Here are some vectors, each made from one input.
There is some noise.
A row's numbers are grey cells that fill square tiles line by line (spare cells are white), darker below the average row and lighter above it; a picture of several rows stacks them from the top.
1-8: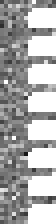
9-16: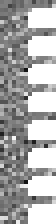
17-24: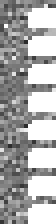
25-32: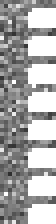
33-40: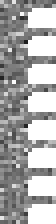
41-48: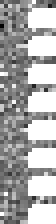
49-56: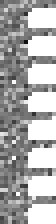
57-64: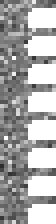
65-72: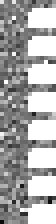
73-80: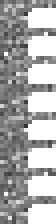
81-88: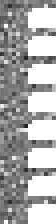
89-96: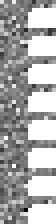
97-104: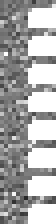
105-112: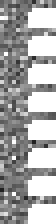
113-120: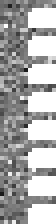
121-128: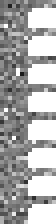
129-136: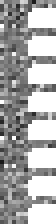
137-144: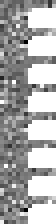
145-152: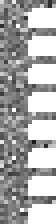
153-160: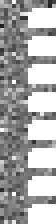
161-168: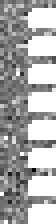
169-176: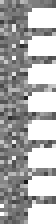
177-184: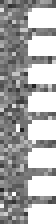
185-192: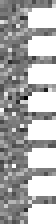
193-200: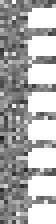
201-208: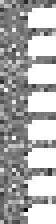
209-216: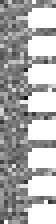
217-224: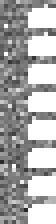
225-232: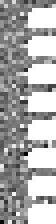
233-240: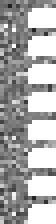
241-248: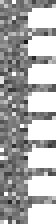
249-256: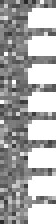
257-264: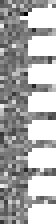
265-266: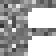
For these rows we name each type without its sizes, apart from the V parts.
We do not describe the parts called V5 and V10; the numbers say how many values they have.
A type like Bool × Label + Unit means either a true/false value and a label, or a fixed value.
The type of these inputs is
(Bool × Line + V10) × V5.
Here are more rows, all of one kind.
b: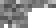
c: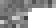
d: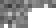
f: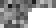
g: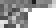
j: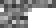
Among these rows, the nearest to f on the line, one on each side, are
c and g.
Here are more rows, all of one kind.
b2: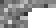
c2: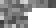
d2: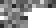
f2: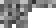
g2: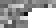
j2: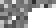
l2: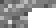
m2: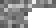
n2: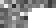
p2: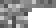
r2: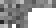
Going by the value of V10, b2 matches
d2, j2 and l2.
